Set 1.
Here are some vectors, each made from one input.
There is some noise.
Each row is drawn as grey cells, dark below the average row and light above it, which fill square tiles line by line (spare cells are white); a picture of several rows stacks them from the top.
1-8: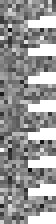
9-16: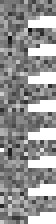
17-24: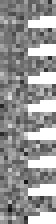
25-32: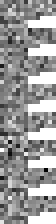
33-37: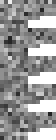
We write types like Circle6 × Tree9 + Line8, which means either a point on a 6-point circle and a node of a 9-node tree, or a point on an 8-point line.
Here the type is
Bool × Line4.
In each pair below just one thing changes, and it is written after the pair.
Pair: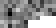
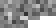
the place on the 4-point line
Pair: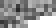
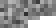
the true/false value
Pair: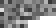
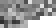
the place on the 4-point line
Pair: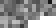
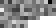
the true/false value
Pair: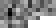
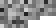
the place on the 4-point line
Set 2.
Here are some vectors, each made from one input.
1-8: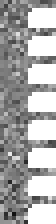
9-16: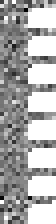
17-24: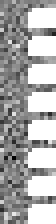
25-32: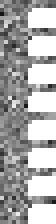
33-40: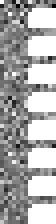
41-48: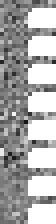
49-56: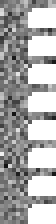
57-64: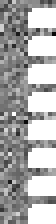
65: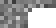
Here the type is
List2(Line5).
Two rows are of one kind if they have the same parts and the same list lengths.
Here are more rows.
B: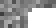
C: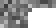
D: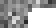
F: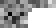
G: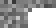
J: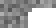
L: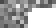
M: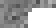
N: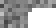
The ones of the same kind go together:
B, D, G, L
C
F, J, M, N

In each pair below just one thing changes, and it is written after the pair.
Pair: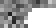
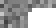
the place on the 5-point line in item 2 of the list
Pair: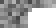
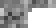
the place on the 5-point line in item 1 of the list
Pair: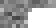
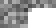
the place on the 5-point line in item 2 of the list
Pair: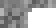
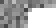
the place on the 5-point line in item 2 of the list
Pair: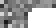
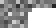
the place on the 5-point line in item 1 of the list
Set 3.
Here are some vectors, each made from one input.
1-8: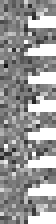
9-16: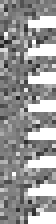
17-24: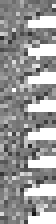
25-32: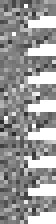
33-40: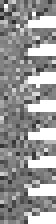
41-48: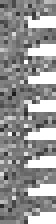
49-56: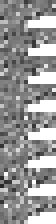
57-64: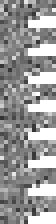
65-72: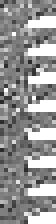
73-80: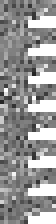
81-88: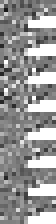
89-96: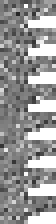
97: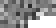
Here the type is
Bool × (Tree9 + Unit).
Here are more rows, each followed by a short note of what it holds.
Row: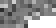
a true/false value
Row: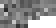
a node of a 9-node tree and a true/false value
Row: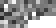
a true/false value
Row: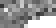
a node of a 9-node tree and a true/false value
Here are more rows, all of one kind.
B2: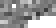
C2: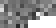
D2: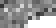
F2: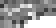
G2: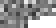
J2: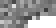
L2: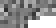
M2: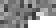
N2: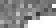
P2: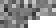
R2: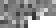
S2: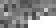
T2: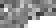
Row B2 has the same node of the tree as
G2, L2 and P2.
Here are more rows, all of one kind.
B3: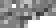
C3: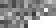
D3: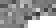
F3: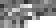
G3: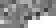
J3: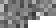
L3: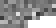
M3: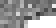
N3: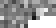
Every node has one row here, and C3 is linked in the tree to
D3 and F3.
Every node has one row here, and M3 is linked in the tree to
D3 and L3.
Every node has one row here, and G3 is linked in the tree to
B3, D3 and J3.
